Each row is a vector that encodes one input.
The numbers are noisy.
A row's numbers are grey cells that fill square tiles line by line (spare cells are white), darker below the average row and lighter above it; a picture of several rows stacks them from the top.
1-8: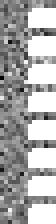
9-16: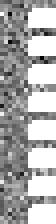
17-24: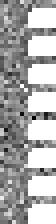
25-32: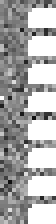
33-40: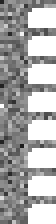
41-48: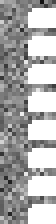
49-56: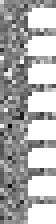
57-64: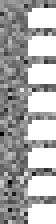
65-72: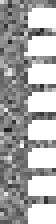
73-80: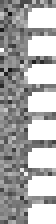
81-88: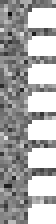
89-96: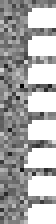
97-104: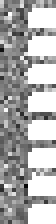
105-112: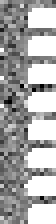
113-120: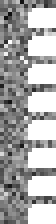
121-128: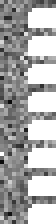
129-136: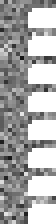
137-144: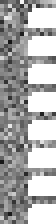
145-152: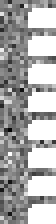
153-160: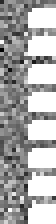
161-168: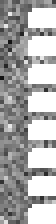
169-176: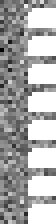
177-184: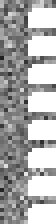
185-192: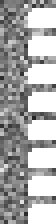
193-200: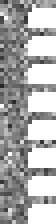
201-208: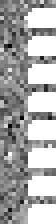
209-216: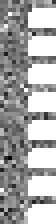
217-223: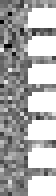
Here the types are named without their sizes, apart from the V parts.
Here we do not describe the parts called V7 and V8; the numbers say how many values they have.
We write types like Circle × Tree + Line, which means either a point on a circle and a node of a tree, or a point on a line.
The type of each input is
Circle × (Tree + V7) + V8.
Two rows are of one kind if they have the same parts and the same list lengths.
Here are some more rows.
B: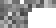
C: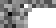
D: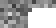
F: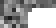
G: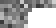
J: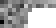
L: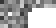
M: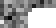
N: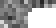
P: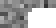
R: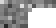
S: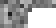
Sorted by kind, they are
B, D, F, L, M, N
C, G, J, S
P, R

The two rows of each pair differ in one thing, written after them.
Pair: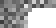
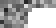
the value of V7
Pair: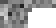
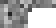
the place on the circle
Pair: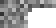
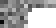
the value of V7
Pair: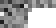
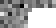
the place on the circle
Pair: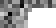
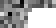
the value of V7
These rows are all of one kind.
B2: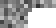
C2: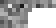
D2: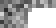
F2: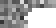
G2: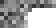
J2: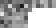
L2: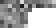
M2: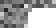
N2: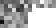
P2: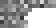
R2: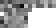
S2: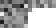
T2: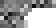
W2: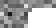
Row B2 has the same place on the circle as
F2, P2 and T2.
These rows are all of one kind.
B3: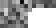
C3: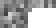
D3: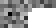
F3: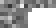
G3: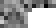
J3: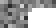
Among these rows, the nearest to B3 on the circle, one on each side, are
D3 and G3.
